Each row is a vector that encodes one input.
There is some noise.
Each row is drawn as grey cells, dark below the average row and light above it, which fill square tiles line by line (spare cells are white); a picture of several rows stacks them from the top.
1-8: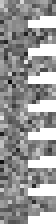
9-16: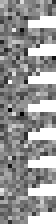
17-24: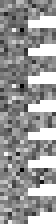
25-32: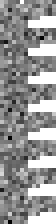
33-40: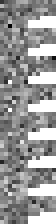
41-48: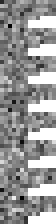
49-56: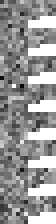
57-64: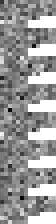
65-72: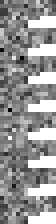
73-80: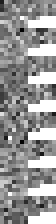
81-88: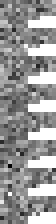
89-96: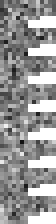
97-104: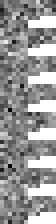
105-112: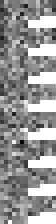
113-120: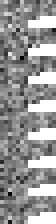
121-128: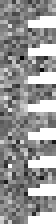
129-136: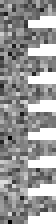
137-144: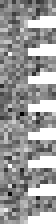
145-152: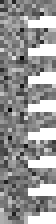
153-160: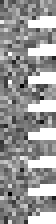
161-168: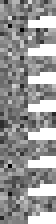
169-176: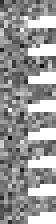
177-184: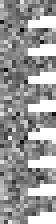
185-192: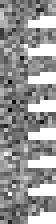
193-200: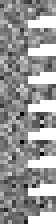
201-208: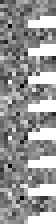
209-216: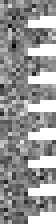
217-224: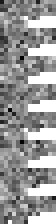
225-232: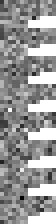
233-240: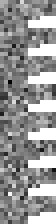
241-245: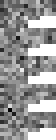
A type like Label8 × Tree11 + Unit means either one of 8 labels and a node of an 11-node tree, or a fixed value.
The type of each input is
Label4 × List2(Line4).
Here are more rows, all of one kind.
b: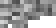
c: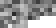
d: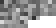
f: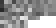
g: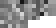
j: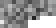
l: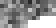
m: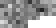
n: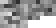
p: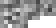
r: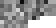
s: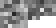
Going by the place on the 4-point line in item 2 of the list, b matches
j, m and n.
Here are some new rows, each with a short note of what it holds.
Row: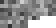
one of 4 labels, together with a list of one item
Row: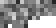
one of 4 labels, together with the empty list
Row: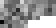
one of 4 labels, together with a list of one item
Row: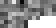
one of 4 labels, together with the empty list
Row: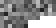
one of 4 labels, together with the empty list
